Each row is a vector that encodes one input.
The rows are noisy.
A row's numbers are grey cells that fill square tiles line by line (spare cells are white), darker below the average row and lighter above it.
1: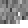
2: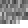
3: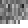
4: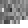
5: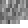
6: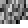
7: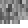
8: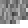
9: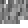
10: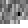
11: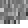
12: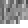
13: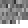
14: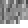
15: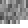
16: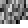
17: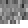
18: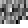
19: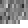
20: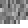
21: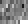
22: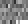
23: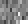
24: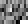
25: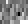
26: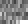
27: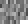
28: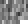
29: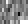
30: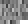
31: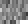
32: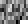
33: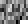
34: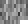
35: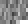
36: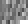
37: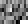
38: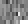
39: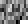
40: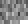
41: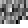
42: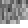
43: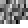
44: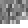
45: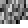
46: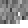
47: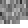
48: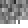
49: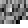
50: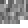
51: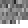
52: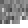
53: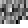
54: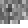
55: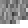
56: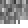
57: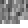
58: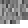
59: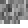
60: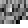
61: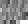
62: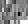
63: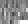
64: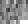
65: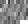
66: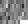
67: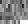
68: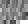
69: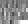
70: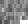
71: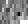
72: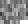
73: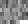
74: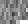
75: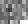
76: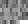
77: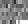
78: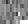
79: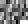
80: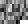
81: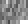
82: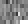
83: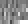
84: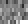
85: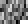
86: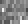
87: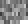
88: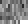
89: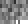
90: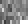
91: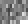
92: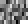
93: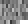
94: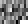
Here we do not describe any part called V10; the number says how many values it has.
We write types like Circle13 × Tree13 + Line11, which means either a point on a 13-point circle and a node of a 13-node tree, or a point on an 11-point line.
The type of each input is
(Circle6 + Unit) × V10 + Line5.
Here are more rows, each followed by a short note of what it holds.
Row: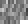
a point on a 6-point circle and a value of V10
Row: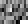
a point on a 5-point line
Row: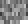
a point on a 6-point circle and a value of V10
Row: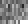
a point on a 6-point circle and a value of V10
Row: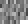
a point on a 6-point circle and a value of V10
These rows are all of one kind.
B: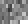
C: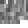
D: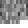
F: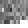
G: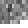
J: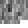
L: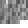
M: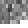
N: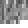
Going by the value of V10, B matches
G and M.
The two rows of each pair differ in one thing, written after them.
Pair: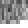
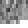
the place on the 6-point circle
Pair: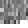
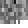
the value of V10
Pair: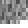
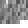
the place on the 6-point circle
